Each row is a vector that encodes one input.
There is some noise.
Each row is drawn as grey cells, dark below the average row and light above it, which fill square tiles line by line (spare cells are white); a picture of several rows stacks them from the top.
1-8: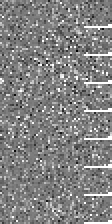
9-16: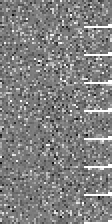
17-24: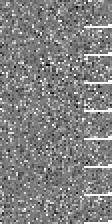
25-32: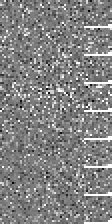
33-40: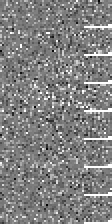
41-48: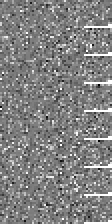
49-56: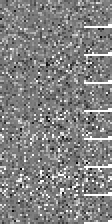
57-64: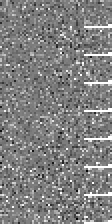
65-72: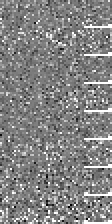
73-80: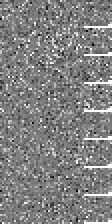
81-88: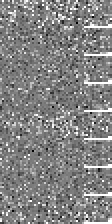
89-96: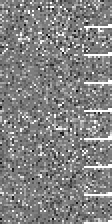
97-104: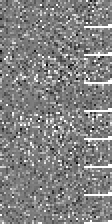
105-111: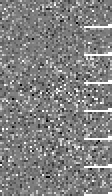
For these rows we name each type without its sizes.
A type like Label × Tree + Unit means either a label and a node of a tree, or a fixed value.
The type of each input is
(Circle + Unit) × Tree.
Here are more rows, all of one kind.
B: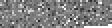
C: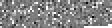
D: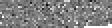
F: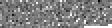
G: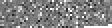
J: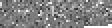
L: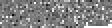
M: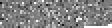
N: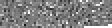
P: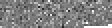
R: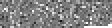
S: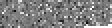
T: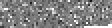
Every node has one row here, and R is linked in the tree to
P and T.
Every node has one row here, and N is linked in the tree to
J.
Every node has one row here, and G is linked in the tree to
F.
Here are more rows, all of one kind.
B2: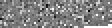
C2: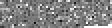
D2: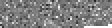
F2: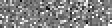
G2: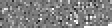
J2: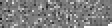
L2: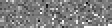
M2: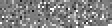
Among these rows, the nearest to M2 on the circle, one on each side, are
D2 and F2.
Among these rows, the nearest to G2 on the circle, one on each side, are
J2 and L2.
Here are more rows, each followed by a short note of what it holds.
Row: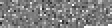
a node of a tree
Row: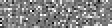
a node of a tree
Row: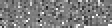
a point on a circle and a node of a tree
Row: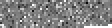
a node of a tree
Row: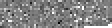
a point on a circle and a node of a tree
